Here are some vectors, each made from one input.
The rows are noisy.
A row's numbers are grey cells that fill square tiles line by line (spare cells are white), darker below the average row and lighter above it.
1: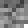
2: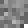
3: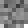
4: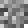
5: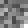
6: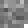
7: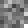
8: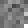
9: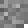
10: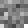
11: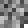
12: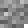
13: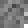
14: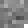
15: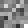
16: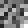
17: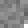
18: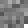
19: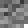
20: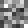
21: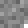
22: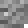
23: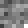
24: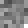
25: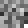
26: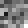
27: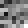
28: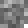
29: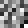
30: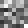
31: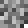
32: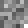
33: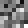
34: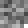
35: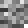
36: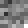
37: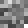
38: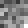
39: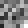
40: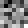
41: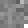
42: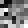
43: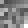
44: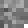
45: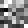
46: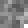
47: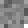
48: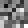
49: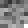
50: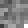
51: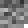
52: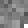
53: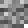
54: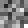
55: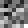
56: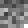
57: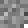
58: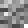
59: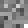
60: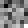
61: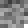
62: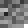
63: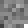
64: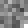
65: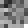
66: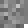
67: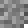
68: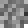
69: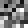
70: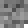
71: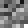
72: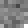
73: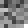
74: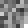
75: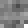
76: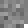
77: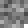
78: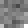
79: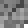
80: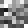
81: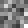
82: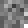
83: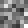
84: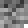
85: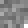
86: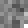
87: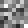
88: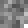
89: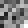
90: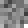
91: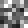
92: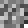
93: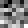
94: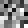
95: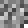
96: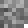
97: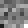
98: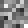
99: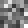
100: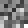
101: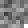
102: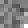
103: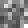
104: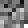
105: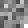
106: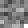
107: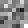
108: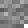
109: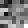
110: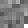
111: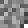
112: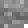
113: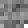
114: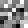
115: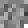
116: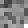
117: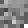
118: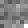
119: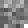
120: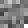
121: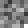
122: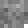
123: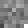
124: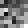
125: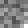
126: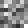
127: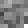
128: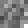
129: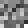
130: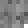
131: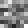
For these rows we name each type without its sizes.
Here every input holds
a point on a line, together with either a point on a circle and a true/false value, or a fixed value.
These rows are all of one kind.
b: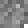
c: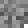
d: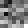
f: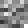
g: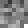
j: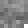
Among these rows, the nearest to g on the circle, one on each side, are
c and d.
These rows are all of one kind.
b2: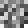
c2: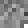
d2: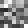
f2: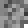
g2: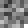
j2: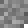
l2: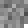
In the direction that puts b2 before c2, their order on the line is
l2, b2, f2, c2, j2, d2, g2.
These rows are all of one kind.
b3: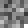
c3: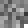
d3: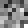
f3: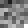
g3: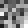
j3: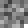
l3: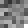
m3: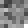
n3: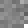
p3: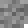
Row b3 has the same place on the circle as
g3, j3 and l3.
